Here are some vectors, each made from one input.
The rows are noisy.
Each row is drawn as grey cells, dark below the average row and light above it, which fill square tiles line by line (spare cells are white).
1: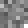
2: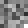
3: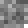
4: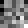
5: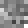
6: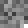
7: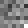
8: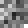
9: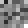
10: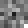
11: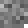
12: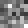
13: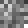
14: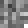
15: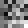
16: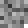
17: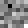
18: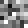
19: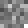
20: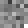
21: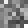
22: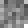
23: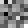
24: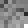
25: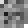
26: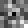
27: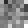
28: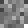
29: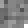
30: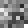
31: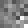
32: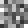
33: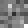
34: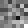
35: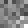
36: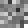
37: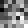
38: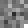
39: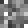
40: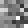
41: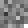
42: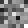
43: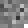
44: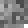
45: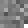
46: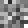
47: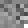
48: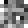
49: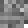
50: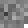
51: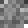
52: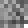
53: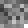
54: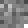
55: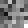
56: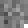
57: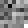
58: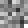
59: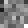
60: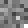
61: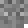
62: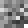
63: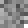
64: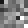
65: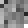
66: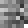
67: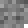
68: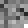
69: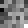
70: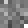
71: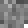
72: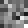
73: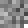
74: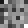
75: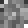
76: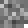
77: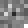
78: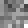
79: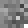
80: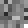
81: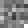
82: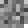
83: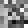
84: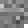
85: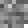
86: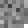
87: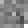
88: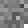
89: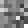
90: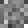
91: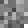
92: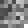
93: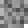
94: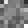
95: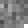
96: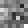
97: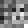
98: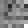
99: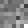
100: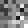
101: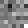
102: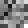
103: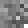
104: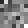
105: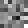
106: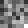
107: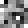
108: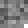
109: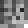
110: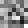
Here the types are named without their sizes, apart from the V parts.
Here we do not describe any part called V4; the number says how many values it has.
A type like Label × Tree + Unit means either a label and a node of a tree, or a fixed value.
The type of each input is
(Bool × Bool × Bool + List(Line)) × V4.
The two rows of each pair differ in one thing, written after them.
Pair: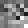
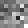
one of the three true/false values
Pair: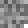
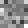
the value of V4
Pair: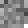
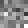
one of the three true/false values
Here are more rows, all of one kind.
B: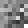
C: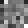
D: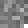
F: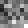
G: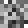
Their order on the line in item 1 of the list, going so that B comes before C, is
B, G, C, D, F.
